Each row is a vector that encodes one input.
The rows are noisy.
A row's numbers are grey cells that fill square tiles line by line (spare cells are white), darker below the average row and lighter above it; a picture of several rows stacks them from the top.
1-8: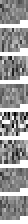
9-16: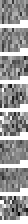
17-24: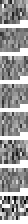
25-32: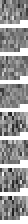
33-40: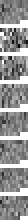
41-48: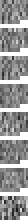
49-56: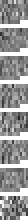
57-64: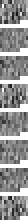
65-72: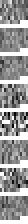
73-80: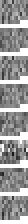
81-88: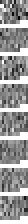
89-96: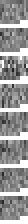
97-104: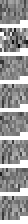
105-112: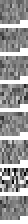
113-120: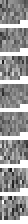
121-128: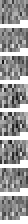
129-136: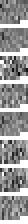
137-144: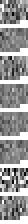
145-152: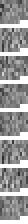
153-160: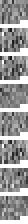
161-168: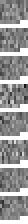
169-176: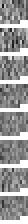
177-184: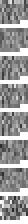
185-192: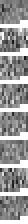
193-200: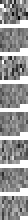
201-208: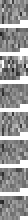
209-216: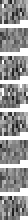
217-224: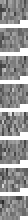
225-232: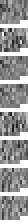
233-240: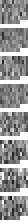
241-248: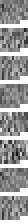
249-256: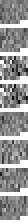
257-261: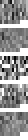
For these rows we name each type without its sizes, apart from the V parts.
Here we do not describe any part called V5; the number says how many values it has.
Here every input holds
a list of items, each either a point on a line, or a true/false value and a value of V5.
